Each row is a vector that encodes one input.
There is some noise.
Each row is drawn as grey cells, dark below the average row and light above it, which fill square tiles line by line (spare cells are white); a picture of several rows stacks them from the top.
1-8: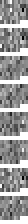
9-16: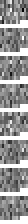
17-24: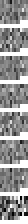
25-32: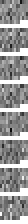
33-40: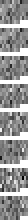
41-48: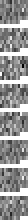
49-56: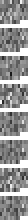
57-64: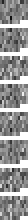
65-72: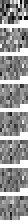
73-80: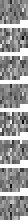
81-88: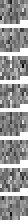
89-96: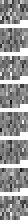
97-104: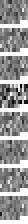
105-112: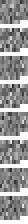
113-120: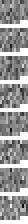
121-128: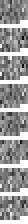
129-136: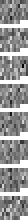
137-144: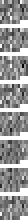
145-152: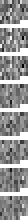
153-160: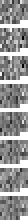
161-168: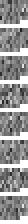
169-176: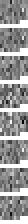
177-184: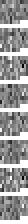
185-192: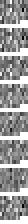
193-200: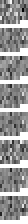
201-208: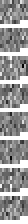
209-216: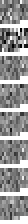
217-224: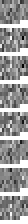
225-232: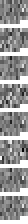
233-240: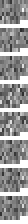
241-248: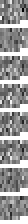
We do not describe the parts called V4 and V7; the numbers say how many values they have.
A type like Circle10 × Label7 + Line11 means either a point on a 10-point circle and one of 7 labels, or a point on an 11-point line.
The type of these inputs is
Bool × (Label5 + V4 × V7) + Unit.
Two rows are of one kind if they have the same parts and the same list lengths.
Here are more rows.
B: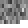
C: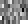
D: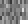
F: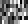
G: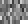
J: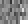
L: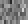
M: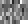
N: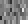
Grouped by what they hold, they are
B, D, G, J, L, M, N
C
F

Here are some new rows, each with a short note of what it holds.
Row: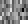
one of 5 labels and a true/false value
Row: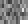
a true/false value, a value of V4 and a value of V7
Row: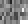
a true/false value, a value of V4 and a value of V7
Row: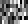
a fixed value
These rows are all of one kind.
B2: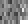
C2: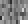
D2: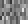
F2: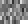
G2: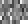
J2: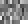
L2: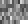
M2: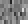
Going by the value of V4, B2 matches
F2 and G2.
